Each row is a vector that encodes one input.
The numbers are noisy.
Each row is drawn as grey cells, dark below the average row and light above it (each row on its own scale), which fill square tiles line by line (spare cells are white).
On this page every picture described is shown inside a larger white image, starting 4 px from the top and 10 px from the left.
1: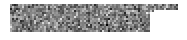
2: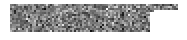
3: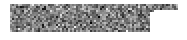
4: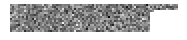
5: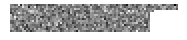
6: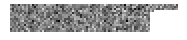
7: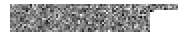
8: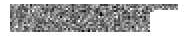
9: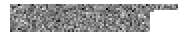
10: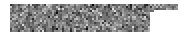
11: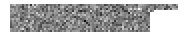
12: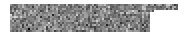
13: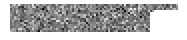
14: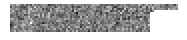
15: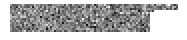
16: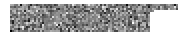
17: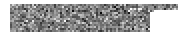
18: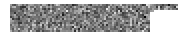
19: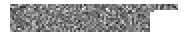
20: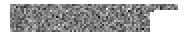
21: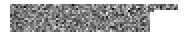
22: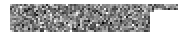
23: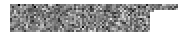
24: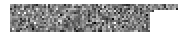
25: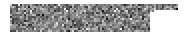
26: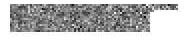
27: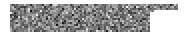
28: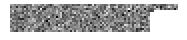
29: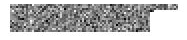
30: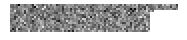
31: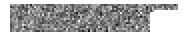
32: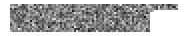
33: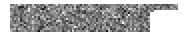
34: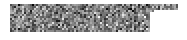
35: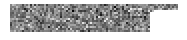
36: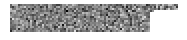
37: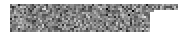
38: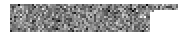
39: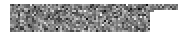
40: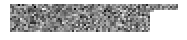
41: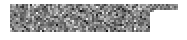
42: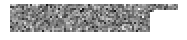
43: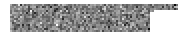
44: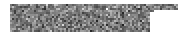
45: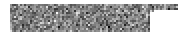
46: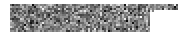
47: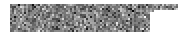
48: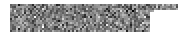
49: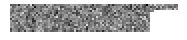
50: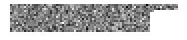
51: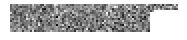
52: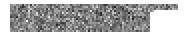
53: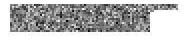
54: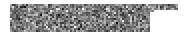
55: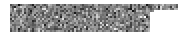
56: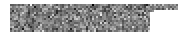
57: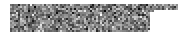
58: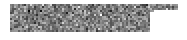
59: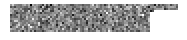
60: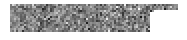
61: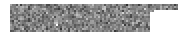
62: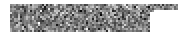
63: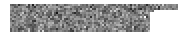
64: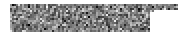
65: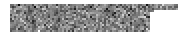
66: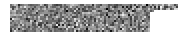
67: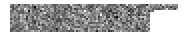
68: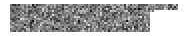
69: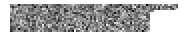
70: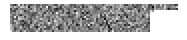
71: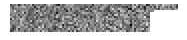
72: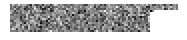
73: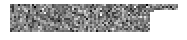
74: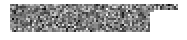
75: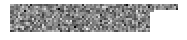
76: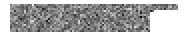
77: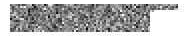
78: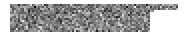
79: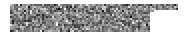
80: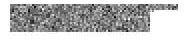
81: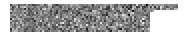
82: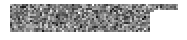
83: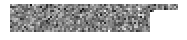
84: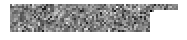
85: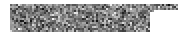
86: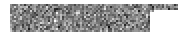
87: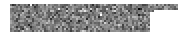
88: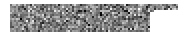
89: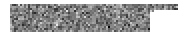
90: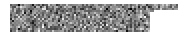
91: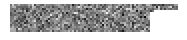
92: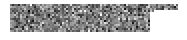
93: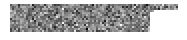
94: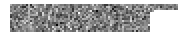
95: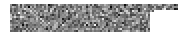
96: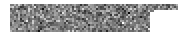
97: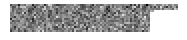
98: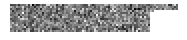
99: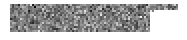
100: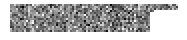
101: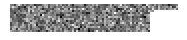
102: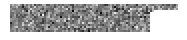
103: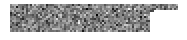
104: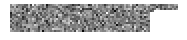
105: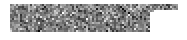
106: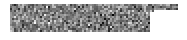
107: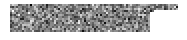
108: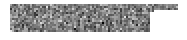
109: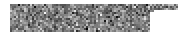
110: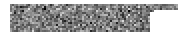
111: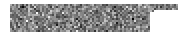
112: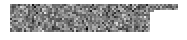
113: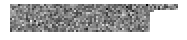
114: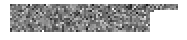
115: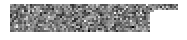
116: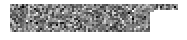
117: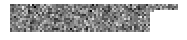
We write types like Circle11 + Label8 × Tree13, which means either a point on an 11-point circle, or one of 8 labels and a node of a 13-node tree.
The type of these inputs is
Label6 + Line3 × Line4 + Line11.
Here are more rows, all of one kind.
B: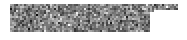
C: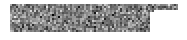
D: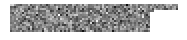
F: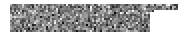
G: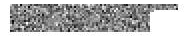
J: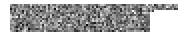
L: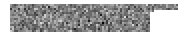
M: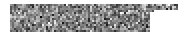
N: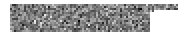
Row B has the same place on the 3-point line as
F, J and M.
